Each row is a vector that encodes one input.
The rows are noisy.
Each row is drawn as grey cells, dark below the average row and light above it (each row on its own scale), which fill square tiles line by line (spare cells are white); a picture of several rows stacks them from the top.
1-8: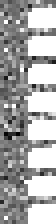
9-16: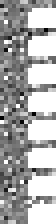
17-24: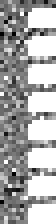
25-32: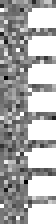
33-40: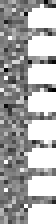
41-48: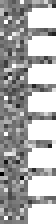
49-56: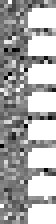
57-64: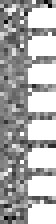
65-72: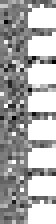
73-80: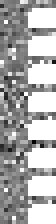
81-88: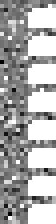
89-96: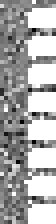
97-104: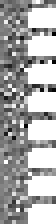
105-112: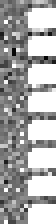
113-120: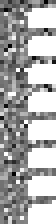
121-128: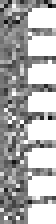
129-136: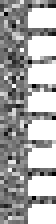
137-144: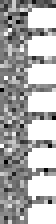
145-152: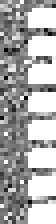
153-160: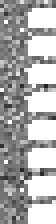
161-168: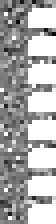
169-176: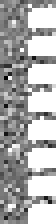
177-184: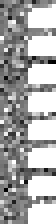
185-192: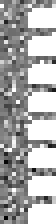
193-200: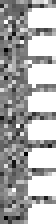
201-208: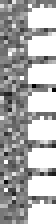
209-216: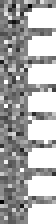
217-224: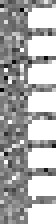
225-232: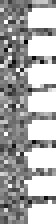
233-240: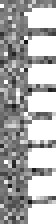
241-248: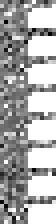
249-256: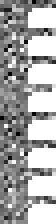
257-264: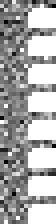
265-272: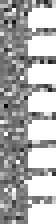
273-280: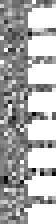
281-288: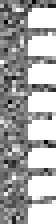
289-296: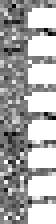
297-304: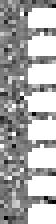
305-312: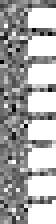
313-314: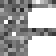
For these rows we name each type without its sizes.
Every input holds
a point on a line and a node of a tree, together with either a fixed value, or three true/false values.
